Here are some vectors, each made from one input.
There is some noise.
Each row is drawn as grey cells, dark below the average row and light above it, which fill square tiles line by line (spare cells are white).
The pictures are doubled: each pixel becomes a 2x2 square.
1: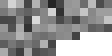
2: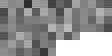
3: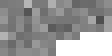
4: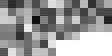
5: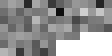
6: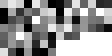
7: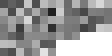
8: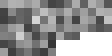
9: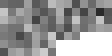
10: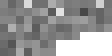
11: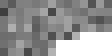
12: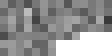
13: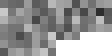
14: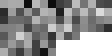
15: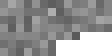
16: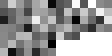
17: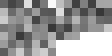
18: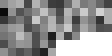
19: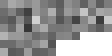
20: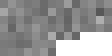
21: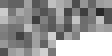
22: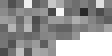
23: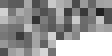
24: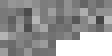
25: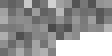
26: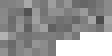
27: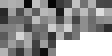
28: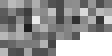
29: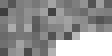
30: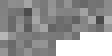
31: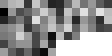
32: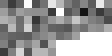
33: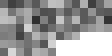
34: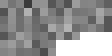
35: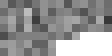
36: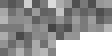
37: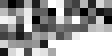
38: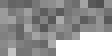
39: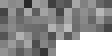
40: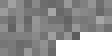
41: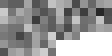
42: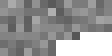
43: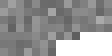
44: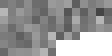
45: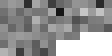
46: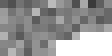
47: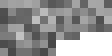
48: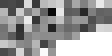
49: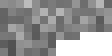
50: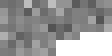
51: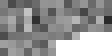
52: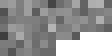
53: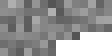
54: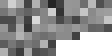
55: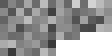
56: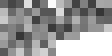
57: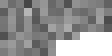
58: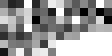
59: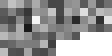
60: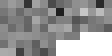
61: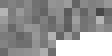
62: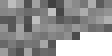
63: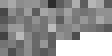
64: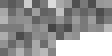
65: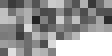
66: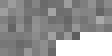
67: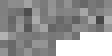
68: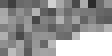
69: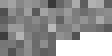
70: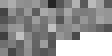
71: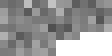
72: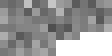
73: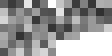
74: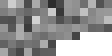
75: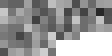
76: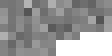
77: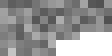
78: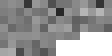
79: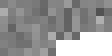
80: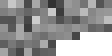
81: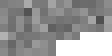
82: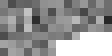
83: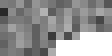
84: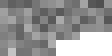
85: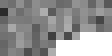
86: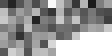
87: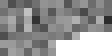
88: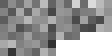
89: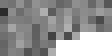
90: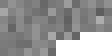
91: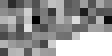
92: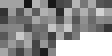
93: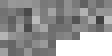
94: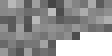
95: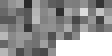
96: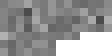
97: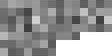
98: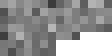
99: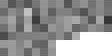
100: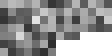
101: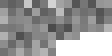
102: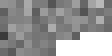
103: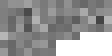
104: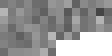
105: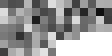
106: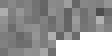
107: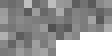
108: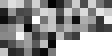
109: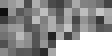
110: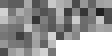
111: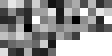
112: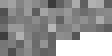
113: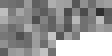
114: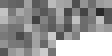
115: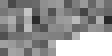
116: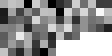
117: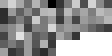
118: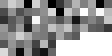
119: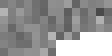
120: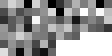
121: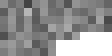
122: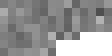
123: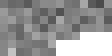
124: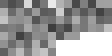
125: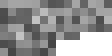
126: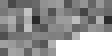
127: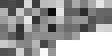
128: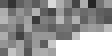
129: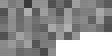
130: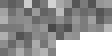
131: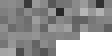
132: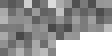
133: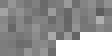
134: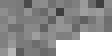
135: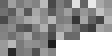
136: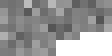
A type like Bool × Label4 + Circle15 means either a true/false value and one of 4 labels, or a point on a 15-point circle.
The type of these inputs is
Bool × Bool × Bool + Unit.
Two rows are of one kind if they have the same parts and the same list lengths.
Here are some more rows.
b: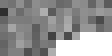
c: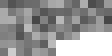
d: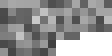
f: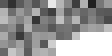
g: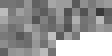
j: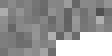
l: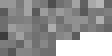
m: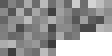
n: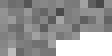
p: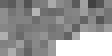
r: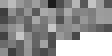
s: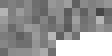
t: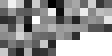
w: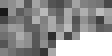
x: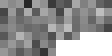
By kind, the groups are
b, c, d, f, g, j, l, n, p, r, s, t, w, x
m

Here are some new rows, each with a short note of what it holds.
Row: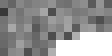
three true/false values
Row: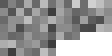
a fixed value
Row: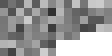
a fixed value
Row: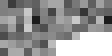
three true/false values
